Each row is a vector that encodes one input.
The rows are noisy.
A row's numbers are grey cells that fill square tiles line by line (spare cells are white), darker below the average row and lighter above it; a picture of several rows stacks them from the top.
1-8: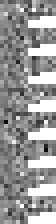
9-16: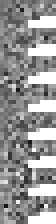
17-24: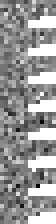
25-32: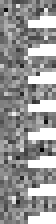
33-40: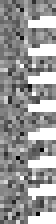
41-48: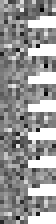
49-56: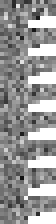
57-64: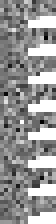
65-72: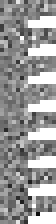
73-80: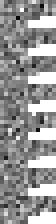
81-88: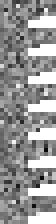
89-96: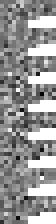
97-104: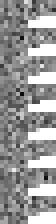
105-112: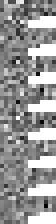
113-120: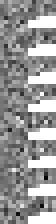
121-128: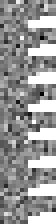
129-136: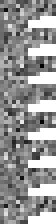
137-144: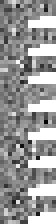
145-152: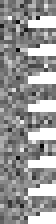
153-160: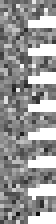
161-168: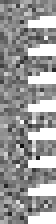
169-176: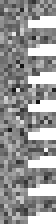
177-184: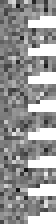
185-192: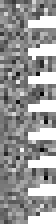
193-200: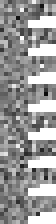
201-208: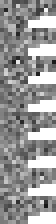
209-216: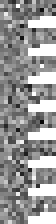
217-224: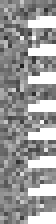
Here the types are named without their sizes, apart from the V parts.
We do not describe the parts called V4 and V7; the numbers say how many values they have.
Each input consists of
a label, together with either a true/false value and a value of V7, or a value of V4.
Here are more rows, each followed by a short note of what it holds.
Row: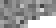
a label, a true/false value and a value of V7
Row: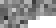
a label, a true/false value and a value of V7
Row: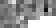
a label, a true/false value and a value of V7
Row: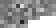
a label, a true/false value and a value of V7
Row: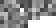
a label and a value of V4
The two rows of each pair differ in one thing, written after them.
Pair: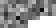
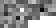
the label
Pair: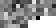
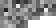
the label
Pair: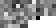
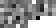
the value of V4
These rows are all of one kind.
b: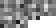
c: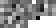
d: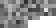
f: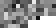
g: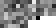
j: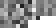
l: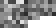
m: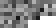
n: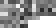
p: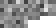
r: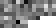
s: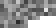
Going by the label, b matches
c, f, g and j.
